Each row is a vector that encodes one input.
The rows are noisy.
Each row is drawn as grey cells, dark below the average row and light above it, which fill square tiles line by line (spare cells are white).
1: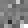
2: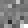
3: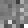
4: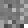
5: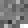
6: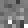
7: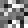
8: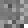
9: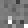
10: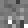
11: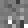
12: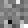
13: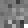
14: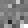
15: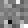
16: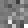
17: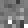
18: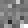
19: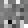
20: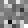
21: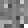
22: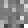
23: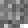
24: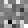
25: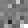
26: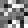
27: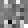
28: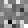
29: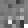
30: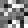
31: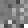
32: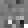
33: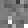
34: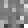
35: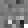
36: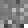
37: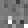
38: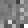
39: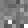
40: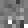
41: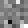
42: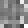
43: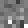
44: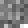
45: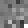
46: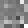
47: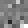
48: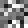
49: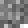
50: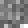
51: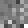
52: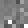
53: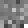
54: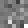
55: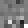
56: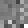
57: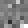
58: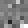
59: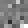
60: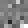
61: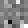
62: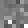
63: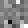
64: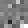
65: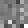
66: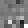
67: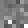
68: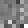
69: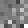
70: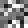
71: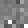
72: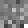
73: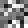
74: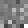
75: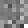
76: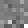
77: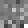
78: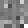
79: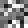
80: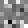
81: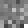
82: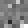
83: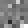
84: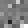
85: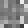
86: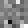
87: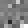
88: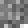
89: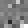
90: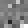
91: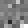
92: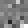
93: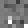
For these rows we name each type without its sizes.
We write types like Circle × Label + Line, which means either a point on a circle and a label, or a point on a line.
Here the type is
List(Line).
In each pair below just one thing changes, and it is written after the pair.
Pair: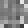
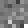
the place on the line in item 1 of the list
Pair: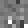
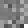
the place on the line in item 1 of the list
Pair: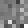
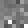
the place on the line in item 2 of the list
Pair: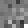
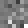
the place on the line in item 2 of the list
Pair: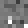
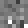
the place on the line in item 2 of the list
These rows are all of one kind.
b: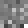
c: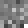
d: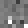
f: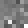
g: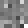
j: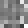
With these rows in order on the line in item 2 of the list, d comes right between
f and g.
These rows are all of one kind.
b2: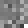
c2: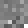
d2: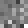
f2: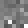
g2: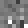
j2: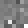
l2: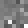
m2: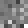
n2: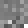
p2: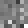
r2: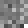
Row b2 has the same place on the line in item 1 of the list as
c2, n2 and r2.
